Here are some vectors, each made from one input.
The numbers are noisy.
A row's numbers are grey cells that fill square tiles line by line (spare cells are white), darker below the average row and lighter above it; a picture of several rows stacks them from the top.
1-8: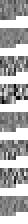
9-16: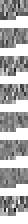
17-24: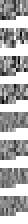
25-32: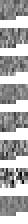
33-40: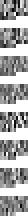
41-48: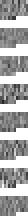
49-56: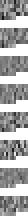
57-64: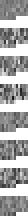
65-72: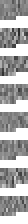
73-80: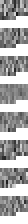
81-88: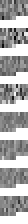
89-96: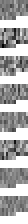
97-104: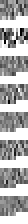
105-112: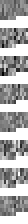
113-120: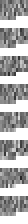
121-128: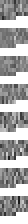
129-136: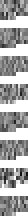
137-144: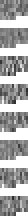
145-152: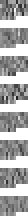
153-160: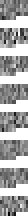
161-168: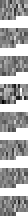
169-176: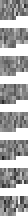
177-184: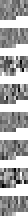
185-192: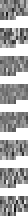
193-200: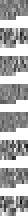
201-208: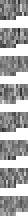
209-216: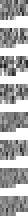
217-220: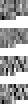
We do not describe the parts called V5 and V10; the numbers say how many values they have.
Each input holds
a value of V10, together with either a point on a 4-point line and a true/false value, or a value of V5.
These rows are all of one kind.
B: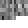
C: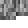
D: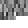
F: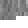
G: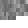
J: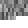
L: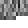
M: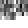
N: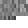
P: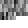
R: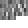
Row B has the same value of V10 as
F, G, N and P.
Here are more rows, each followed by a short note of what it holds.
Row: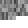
a value of V5 and a value of V10
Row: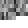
a value of V5 and a value of V10
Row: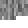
a value of V5 and a value of V10
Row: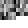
a value of V5 and a value of V10
